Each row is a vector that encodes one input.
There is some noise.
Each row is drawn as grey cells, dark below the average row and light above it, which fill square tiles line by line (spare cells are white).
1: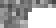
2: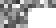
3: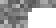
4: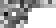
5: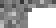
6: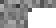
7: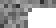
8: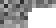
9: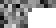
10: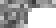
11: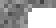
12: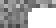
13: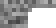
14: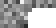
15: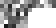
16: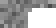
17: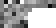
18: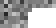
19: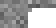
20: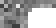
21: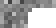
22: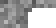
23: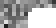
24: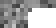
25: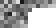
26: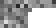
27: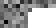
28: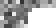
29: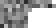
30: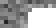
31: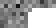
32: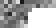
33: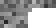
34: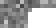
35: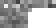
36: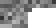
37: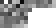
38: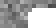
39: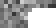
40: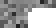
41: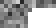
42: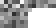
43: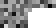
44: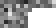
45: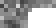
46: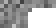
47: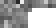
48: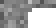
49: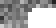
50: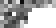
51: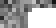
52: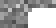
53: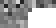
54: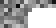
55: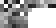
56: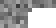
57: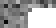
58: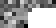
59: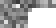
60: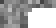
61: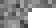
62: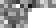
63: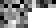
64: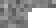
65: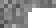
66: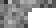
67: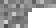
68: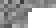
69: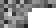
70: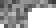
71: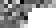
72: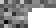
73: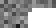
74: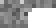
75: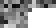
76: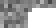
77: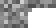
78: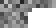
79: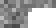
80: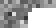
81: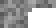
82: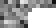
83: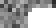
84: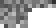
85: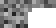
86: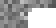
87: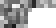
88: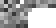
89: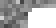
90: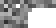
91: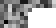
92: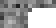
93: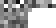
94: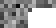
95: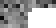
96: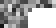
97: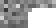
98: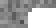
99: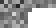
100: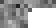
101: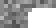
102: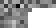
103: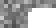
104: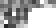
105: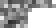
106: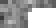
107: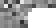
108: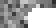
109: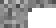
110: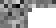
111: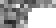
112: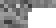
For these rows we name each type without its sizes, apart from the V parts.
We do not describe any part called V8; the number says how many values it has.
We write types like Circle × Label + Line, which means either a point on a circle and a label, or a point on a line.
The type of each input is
(Bool × Bool × Bool × Bool + Unit) × Line × V8.
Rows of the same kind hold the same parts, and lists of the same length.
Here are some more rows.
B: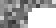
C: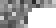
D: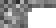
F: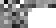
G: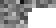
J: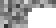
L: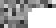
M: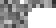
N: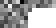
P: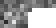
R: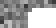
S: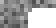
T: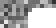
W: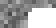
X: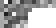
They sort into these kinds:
B, C, F, J, L, M, N, R, S, T, W, X
D, G, P

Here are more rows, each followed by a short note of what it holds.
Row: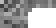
a point on a line and a value of V8
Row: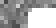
a point on a line, four true/false values and a value of V8
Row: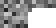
a point on a line and a value of V8
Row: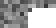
a point on a line and a value of V8
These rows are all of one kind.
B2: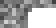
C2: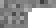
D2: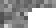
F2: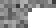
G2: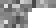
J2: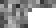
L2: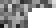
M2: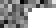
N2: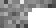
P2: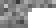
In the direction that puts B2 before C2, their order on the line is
D2, B2, J2, G2, P2, F2, N2, L2, M2, C2.
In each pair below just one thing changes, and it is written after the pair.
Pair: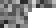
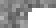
the value of V8
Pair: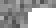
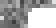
the value of V8
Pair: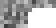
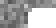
one of the four true/false values
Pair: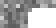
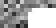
one of the four true/false values
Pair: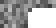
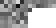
one of the four true/false values
